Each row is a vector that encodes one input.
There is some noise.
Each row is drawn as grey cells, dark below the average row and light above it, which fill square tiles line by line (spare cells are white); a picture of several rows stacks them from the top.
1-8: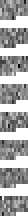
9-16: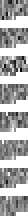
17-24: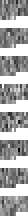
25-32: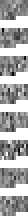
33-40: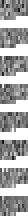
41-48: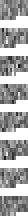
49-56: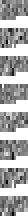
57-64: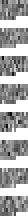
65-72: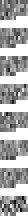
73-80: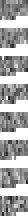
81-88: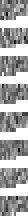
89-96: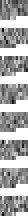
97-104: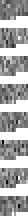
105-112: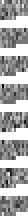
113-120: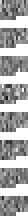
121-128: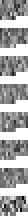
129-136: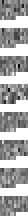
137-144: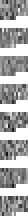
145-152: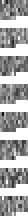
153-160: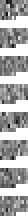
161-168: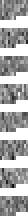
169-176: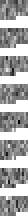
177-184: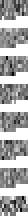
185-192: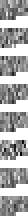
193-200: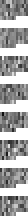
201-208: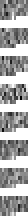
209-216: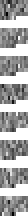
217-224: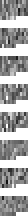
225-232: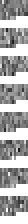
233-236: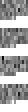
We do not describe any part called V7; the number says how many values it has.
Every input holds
a list of up to two items, each a point on a 9-point line, a true/false value and a value of V7.
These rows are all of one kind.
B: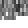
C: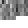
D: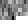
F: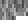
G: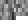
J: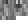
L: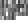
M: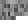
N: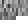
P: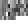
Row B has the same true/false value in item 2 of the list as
L and N.
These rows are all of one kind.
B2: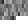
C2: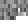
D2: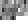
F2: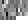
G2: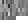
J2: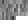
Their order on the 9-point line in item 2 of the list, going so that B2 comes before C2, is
F2, B2, C2, G2, J2, D2.
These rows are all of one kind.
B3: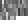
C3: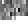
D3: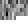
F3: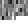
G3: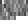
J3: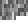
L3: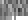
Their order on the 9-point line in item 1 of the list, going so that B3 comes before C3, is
L3, B3, J3, G3, D3, C3, F3.
